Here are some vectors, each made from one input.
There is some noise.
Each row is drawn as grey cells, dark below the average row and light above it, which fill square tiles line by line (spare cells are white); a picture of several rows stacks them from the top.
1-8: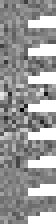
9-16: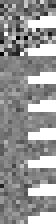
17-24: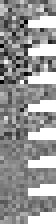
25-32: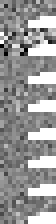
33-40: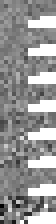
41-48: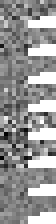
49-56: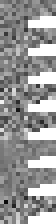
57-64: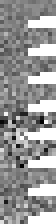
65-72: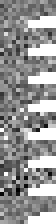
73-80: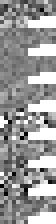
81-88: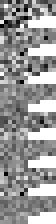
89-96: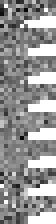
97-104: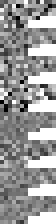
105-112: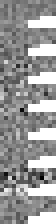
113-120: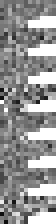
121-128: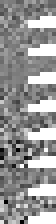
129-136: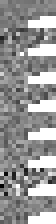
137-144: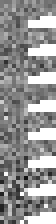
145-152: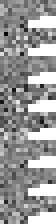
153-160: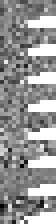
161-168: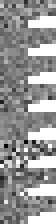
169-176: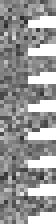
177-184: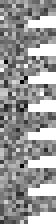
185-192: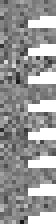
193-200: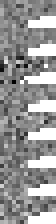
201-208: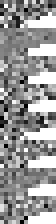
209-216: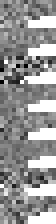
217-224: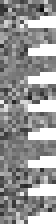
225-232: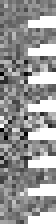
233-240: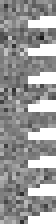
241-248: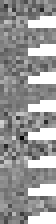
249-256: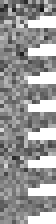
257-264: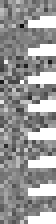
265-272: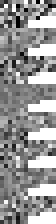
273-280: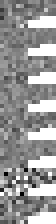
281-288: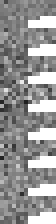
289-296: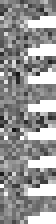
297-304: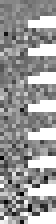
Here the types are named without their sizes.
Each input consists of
a point on each of two circles.
